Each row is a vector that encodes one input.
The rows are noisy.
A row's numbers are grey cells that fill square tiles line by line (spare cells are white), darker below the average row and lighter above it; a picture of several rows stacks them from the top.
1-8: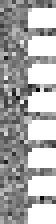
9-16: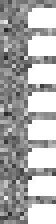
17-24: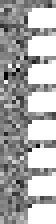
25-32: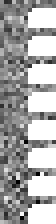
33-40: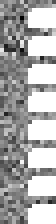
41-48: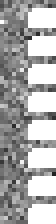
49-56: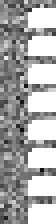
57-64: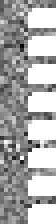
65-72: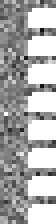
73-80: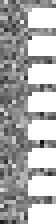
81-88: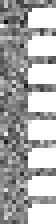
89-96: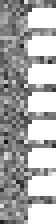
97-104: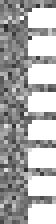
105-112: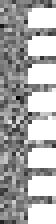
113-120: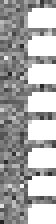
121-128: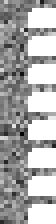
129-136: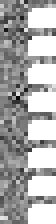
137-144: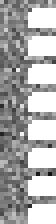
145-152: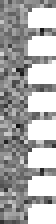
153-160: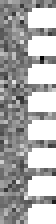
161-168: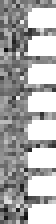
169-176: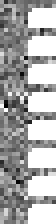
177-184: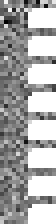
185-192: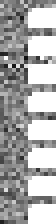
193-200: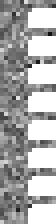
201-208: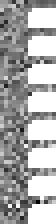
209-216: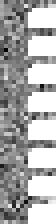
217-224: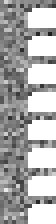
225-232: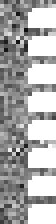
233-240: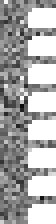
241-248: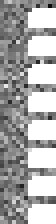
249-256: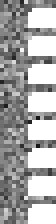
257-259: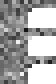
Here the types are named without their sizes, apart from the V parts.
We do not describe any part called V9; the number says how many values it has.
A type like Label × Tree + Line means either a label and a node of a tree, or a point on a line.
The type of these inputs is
(Bool × Bool × Bool × Bool × Bool × (Tree + V9) + Label) × Label.
